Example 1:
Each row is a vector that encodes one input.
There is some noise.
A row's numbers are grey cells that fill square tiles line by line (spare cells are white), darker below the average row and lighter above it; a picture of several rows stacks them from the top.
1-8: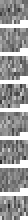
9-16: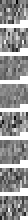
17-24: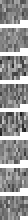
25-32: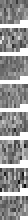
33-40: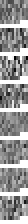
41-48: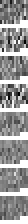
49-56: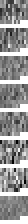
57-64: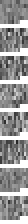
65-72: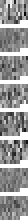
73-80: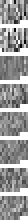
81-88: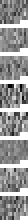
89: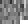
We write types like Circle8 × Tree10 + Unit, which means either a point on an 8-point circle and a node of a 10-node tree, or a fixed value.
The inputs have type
(Line3 × Line5 + Unit) × Tree7.
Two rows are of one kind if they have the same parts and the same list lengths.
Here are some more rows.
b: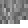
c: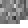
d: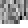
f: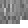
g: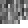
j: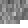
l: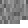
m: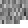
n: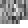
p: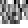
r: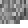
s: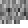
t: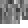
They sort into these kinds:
b, c, f, l, r, s, t
d, g, j, m, n, p

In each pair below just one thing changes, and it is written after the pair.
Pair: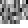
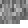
the place on the 3-point line
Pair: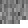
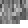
the place on the 3-point line
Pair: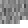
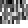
the node of the tree
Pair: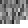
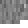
the place on the 3-point line
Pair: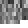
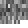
the place on the 5-point line
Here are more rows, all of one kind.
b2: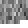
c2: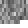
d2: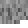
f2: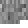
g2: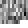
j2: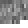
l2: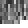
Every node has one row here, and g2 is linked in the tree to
b2, d2 and l2.
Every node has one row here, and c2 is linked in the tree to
d2.
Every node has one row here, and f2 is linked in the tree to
b2.
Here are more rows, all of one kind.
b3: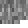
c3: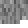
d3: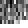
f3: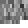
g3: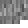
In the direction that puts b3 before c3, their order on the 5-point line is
b3, f3, d3, c3, g3.
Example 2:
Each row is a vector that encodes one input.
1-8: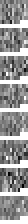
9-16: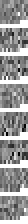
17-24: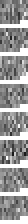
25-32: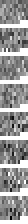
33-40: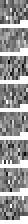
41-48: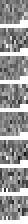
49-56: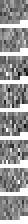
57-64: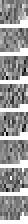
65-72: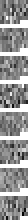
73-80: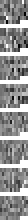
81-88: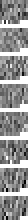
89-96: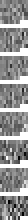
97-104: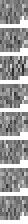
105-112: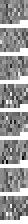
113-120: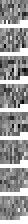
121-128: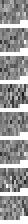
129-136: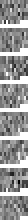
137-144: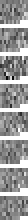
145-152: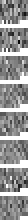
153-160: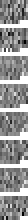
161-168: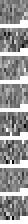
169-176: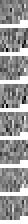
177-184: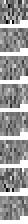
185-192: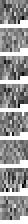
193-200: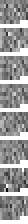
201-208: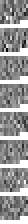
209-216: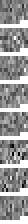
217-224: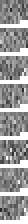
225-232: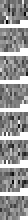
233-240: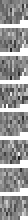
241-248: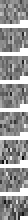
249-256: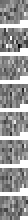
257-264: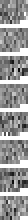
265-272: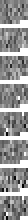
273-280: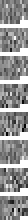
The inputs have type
Bool × Bool × Bool + Circle9.
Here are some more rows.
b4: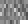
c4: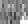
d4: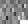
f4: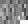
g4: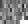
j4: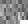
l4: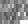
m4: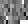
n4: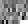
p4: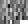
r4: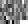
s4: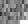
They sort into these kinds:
b4, c4, d4, f4, g4, j4, l4, s4
m4, n4, p4, r4

